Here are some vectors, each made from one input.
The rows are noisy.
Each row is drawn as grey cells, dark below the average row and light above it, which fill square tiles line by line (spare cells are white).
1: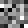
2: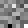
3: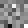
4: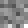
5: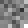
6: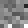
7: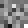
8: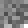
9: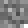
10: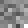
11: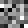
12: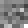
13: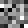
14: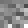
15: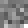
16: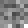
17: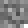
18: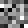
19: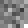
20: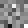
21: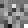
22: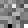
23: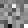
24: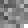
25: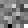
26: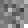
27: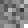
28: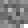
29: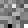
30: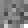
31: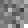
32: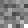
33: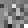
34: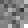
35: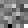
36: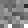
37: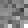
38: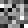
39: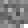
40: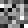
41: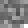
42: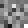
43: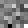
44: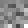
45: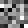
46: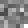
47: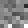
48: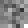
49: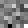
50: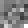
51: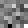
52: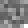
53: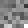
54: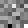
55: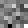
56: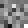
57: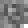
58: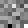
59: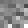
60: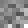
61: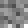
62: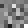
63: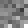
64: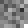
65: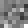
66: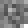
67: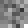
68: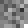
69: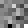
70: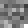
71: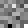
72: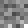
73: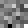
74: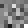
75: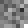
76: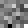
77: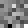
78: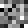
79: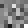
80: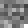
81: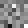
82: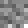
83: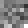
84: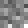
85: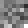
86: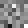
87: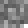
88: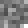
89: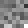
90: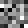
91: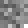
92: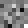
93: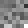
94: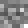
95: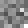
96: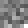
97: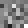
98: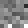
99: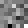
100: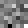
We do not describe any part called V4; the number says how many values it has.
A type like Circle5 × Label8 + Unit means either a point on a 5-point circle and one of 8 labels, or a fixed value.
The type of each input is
List2(Bool × V4).
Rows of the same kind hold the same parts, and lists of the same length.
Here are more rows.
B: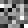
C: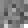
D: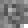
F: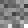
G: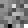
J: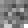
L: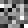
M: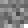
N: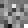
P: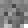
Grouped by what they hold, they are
B, L
C, D, F, J, M, P
G, N

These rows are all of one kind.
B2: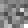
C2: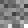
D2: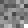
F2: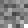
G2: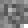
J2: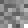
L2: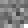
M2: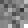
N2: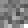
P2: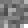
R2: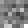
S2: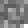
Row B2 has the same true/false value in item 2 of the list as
L2, N2 and R2.
